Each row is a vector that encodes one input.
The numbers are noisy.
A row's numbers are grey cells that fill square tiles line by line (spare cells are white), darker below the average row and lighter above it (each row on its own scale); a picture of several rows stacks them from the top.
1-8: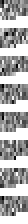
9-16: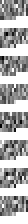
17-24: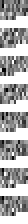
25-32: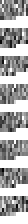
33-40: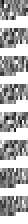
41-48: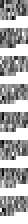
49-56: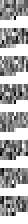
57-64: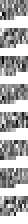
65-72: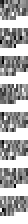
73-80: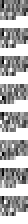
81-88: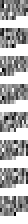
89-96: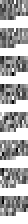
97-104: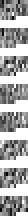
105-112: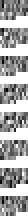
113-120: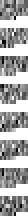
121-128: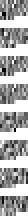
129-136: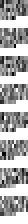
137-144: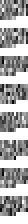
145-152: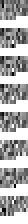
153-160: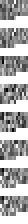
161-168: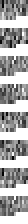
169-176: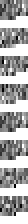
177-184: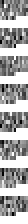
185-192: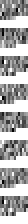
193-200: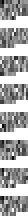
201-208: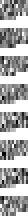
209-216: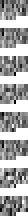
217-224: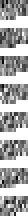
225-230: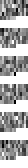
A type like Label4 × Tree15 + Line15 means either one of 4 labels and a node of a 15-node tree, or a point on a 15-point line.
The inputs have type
Circle20 + Line11.
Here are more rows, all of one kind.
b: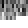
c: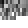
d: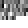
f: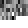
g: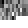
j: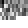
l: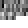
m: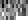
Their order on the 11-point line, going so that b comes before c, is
m, b, l, d, j, c, g, f.
